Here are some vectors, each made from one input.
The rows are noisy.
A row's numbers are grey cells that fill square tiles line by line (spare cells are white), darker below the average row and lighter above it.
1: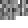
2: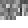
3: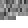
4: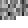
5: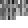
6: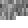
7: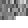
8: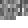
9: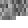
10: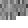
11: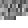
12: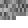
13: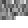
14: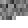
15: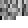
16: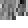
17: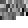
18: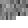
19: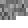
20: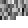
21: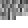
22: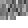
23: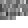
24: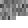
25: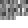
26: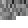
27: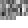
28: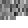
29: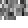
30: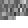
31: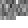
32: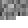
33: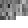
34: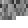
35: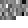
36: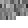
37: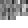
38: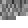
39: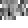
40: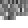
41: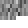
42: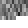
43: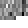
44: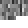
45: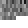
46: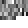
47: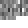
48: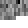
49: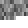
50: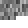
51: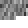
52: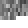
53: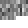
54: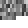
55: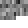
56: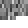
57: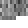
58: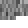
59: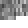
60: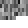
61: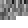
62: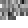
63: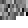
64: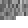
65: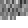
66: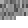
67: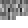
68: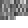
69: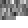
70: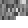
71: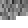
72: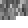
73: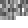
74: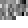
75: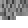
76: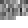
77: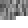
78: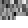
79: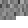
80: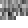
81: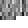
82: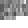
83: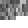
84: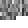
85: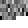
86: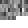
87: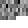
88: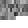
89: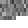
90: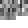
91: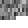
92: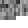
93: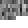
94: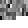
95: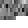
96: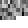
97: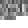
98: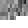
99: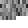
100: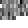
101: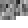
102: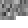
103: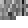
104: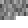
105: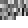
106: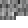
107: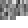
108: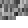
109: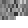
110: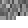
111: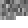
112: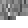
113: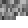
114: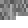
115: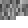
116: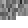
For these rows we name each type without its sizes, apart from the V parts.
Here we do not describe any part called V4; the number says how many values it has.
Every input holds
a point on a line, together with either three true/false values, or a value of V4.
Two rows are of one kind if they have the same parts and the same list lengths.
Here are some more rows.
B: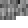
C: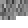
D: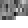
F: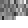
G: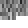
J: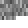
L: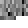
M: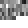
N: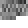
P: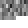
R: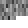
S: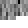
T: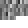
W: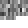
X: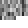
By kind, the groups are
B, C, D, F, G, J, N, P, R, S, T, W
L, M, X

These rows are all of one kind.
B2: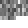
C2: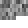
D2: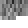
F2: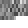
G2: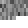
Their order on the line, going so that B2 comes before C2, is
B2, D2, G2, C2, F2.
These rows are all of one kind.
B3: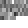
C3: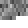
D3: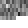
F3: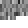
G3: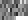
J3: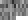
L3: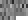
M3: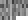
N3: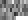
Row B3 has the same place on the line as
G3 and N3.
